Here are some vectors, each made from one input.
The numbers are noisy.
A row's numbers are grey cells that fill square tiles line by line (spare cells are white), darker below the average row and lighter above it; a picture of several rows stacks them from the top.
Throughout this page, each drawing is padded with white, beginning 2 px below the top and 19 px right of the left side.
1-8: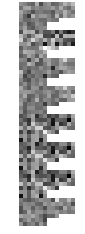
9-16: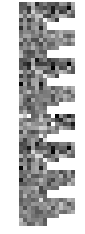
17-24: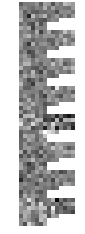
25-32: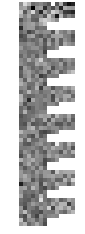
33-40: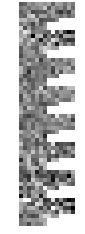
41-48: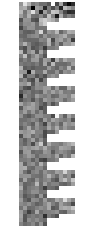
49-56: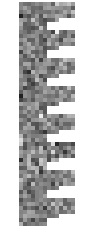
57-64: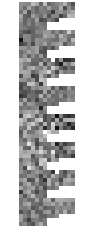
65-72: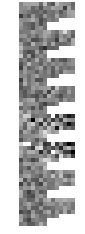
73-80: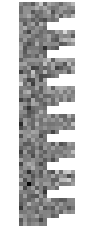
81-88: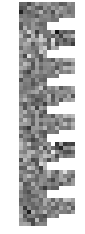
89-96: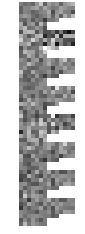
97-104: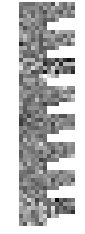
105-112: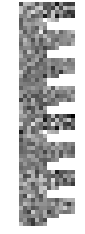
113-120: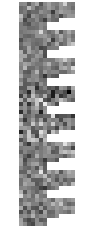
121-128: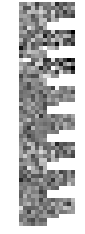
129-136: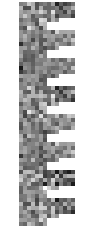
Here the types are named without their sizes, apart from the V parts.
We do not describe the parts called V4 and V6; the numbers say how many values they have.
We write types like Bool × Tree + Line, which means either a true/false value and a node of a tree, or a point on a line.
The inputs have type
Bool × V4 + Label × V6 + Unit.
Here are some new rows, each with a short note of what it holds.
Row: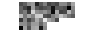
a fixed value
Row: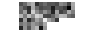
a fixed value
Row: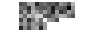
a fixed value
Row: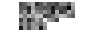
a fixed value
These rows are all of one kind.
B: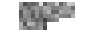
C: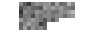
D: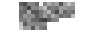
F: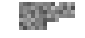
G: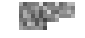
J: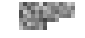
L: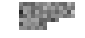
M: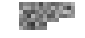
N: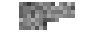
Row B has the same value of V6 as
D, G and J.
